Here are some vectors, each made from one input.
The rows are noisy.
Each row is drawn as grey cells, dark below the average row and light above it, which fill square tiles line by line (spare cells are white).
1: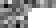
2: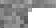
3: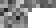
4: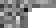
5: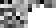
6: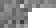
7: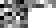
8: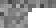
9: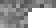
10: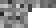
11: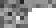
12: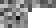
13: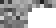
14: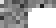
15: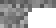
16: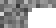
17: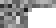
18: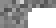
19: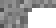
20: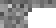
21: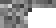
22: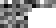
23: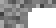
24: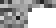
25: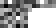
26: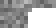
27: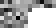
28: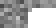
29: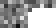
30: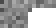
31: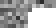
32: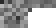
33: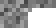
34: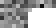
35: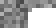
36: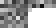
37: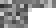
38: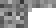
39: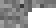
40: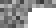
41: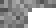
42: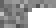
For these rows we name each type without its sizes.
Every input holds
a list of points on a line.
